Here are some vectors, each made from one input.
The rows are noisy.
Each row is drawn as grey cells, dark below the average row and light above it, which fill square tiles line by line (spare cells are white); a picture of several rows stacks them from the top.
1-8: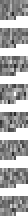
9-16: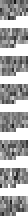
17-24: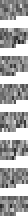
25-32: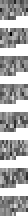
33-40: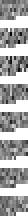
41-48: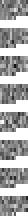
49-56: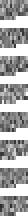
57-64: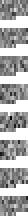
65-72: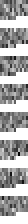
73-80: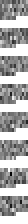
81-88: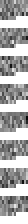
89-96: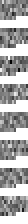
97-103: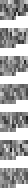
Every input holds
one of 5 labels, together with either a point on a 3-point line, a point on a 5-point line and a true/false value, or a point on a 4-point line.
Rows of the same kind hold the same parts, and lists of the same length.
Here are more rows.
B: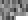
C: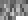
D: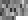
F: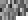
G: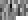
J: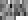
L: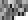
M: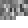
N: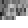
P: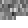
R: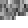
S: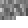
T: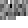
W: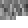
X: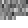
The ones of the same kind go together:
B, D, L, N, R, S, W
C, F, G, J, M, P, T, X

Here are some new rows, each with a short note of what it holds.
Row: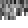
one of 5 labels and a point on a 4-point line
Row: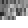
one of 5 labels, a point on a 3-point line, a point on a 5-point line and a true/false value
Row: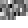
one of 5 labels and a point on a 4-point line
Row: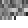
one of 5 labels and a point on a 4-point line
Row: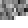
one of 5 labels, a point on a 3-point line, a point on a 5-point line and a true/false value
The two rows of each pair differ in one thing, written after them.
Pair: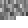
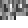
the place on the 5-point line
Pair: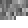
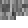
the place on the 3-point line
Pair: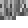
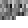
the true/false value
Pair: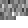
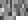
the label
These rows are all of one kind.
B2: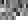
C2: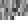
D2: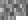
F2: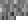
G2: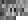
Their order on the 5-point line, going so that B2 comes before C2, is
F2, D2, B2, C2, G2.
